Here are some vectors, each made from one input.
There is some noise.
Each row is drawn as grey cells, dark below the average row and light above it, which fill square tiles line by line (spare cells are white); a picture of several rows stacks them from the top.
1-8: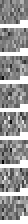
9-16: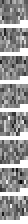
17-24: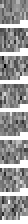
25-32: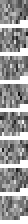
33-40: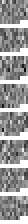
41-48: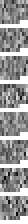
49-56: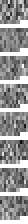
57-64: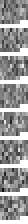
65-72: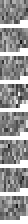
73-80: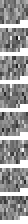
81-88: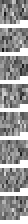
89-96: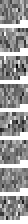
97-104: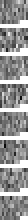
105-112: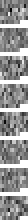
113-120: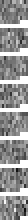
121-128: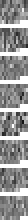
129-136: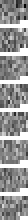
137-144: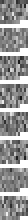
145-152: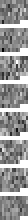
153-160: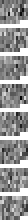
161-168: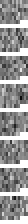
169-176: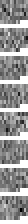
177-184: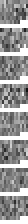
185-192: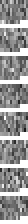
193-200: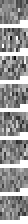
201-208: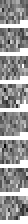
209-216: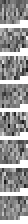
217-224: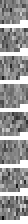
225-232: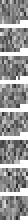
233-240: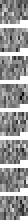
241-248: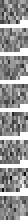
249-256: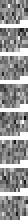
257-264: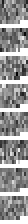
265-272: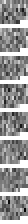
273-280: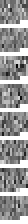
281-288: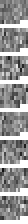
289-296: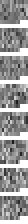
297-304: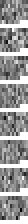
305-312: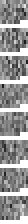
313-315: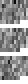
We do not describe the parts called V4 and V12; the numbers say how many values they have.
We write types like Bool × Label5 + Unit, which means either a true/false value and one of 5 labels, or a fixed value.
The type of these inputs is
(Label11 + Line8 × V12) × V4.
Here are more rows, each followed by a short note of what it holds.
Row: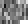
a point on an 8-point line, a value of V4 and a value of V12
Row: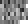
one of 11 labels and a value of V4
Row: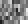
a point on an 8-point line, a value of V4 and a value of V12
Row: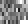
one of 11 labels and a value of V4
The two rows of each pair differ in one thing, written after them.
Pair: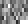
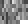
the place on the 8-point line
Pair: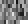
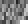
the value of V12
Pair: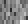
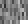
the value of V12
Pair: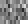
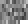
the place on the 8-point line
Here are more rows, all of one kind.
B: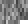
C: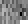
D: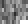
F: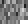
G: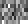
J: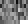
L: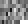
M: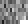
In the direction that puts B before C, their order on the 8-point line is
M, B, J, D, G, L, F, C.
